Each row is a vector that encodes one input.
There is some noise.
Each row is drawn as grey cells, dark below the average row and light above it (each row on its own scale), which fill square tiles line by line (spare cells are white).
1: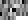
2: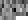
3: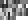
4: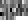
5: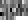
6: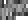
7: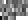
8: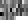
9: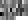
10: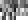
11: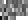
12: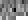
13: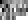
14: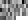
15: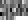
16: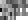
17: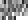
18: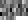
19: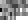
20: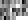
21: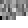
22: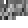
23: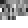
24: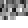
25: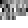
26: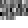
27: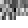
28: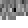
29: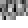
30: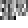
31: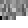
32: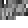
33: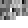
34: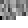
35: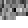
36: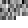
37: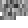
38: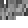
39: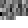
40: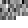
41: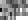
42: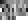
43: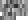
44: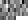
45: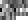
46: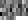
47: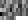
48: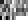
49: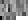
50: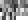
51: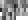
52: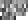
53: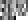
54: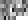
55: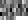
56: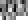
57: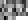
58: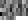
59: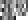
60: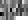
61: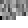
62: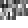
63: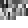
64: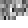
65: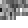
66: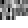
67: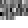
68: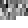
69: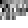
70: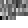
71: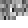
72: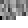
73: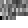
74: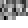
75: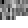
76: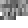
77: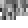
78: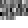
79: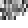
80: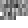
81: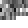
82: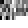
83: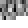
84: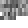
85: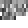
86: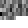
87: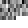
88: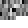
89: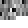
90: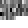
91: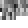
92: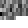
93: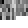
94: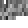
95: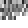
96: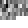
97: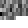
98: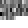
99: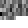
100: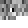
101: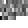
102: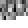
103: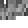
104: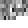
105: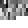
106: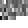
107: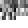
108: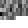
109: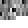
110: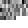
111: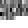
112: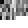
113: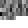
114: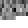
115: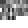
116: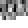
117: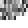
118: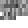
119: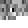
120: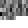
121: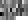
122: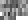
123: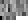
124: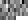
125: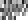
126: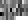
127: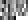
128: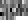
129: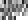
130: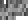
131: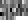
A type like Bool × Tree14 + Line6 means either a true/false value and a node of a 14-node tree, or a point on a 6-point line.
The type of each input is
(Bool × Bool × Bool × Bool + Unit) × Line10.
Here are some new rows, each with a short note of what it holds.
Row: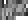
a point on a 10-point line and four true/false values
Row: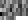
a point on a 10-point line
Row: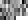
a point on a 10-point line and four true/false values
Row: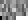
a point on a 10-point line and four true/false values
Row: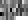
a point on a 10-point line
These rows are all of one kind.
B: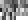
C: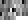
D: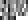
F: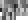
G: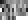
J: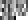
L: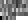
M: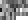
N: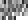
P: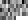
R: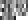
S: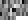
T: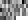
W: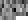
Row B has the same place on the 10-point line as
C, G, P and R.
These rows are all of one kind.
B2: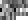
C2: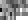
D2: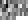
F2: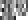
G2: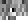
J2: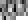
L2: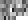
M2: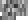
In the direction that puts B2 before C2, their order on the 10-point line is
B2, G2, F2, C2, D2, M2, J2, L2.
